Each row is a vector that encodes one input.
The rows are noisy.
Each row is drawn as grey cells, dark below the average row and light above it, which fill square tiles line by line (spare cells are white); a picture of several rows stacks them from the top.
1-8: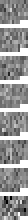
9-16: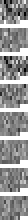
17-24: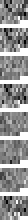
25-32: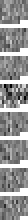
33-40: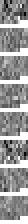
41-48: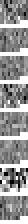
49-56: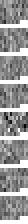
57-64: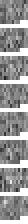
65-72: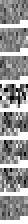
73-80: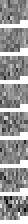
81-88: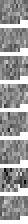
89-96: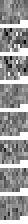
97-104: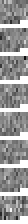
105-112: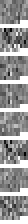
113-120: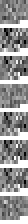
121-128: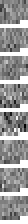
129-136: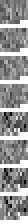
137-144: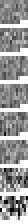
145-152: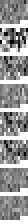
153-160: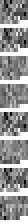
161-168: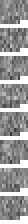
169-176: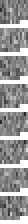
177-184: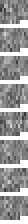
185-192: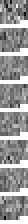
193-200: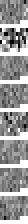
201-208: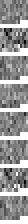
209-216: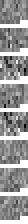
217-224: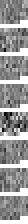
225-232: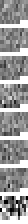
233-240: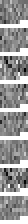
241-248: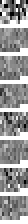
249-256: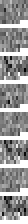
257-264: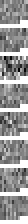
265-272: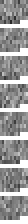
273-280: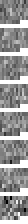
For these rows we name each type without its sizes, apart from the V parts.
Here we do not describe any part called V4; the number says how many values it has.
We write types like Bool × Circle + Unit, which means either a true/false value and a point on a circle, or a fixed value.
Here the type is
List(Circle × (Line + V4)).
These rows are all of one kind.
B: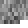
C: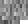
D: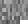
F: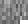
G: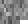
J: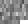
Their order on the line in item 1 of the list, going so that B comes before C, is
J, G, F, D, B, C.
